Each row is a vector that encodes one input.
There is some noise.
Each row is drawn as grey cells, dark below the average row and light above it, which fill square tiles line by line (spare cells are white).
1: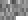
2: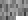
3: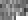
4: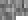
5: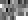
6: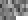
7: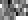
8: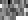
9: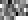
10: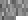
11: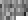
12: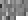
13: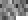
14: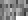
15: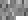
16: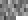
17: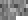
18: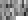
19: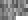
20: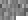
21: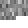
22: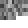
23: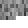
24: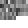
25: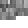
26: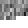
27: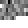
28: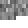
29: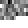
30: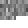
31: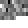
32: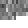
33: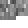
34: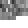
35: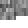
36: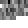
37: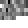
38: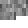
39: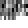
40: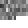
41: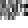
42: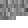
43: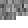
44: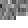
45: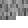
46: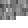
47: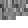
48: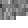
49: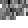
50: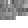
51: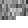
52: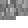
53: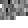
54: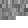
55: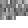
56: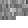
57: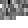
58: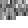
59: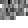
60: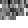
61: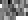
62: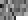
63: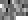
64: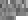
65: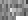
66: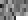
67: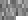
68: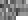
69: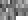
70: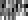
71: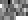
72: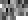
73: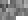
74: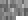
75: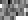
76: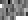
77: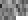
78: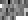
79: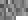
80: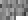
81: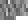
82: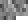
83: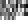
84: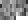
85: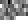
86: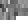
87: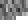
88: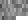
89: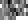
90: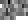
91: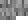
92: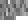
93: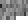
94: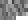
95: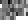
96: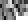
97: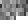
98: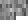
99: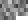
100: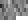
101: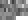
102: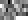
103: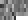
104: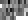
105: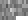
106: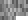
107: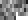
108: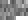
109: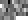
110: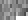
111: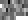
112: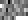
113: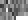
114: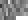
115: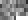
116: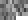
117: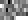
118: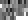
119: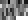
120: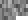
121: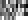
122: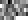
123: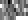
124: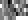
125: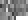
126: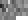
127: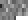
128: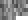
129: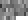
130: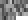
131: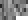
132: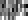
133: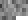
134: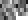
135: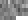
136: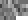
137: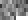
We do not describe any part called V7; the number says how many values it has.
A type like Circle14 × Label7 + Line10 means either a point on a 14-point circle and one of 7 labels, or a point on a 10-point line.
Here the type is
List2(Bool × V7).
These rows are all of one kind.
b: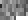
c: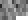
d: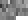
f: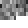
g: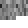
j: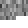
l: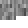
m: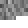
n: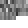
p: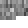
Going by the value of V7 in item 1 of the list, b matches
f, m, n and p.
